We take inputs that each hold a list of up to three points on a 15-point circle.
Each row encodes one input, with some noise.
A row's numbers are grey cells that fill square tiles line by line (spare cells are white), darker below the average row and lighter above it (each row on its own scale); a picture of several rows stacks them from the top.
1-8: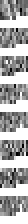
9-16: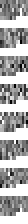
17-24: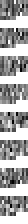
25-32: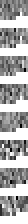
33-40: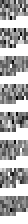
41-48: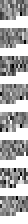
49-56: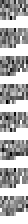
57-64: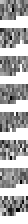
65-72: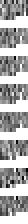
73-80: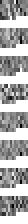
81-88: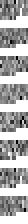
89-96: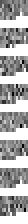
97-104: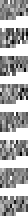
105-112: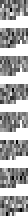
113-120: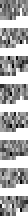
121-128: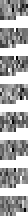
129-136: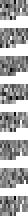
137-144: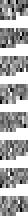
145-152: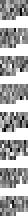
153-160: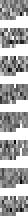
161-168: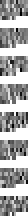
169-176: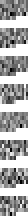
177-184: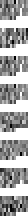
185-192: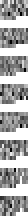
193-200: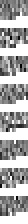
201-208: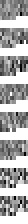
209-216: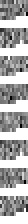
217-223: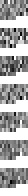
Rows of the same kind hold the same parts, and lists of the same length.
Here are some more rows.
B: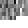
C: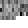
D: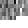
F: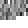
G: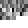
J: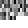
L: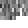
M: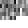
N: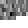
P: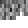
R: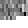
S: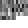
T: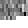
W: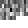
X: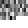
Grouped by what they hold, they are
B, D, J, L, M, P, W, X
C, F
G, N, S
R, T

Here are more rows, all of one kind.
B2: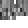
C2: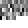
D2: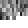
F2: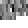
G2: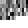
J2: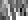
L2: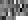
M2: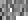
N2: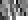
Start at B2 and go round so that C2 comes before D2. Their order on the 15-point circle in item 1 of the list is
B2, G2, M2, C2, F2, D2, J2, N2, L2.
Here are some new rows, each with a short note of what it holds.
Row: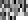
a list of one item
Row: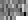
the empty list
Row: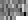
the empty list
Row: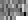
the empty list
